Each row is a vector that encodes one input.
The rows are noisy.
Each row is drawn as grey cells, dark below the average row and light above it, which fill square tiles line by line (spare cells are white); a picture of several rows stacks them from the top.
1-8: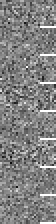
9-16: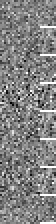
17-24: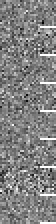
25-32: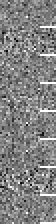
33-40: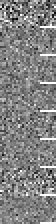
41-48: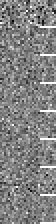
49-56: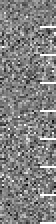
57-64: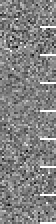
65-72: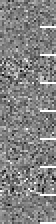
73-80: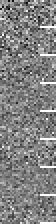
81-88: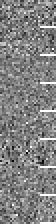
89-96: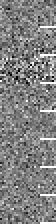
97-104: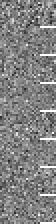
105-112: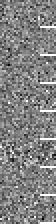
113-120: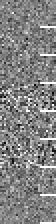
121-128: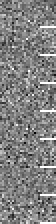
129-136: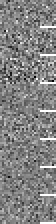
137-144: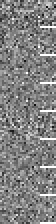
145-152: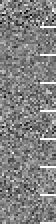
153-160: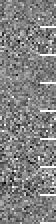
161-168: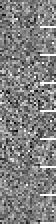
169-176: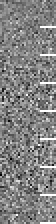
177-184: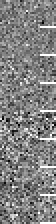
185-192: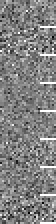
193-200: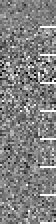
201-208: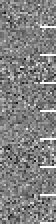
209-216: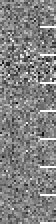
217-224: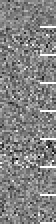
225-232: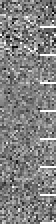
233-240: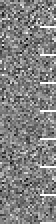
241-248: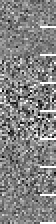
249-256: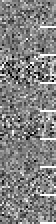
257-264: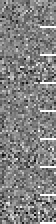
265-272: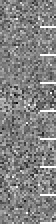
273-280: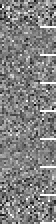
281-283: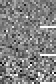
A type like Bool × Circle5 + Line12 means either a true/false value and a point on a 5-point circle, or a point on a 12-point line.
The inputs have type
Circle6 + Circle18 + Line9.
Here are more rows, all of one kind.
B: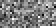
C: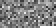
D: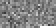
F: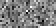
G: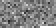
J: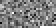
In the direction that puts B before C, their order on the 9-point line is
F, B, C, D, J, G.
